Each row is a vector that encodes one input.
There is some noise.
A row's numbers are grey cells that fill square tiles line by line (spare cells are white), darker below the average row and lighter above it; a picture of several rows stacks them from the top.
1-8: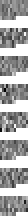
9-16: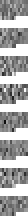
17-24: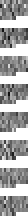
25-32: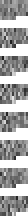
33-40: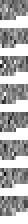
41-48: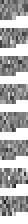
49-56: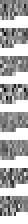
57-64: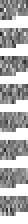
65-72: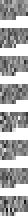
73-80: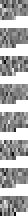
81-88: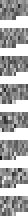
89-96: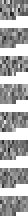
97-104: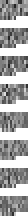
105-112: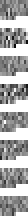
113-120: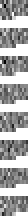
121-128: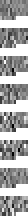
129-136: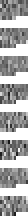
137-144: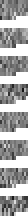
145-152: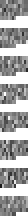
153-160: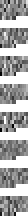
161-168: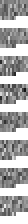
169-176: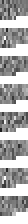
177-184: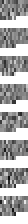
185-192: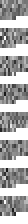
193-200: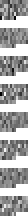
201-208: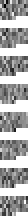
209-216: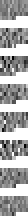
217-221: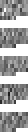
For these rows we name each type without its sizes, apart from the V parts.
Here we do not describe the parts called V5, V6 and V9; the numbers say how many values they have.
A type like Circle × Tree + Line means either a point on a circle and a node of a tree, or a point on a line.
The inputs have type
Bool × (List(Line) + V5 × V6 × V9).
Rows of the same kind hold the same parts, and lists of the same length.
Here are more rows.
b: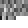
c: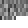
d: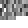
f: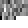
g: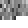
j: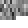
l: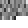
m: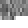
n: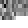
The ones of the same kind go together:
b, d, f
c
g, j, l, m
n

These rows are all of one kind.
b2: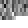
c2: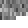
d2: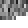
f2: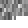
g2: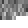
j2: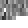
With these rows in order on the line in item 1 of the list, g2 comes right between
d2 and f2.
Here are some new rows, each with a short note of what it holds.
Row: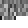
a true/false value, together with a list of one item
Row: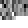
a true/false value, together with a list of two items
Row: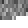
a true/false value, together with a list of two items
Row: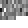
a true/false value, together with the empty list
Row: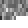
a true/false value, together with a list of two items
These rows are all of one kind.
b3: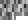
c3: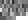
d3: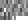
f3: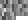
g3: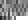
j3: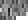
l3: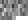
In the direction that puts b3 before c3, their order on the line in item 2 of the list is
j3, b3, f3, c3, d3, g3, l3.
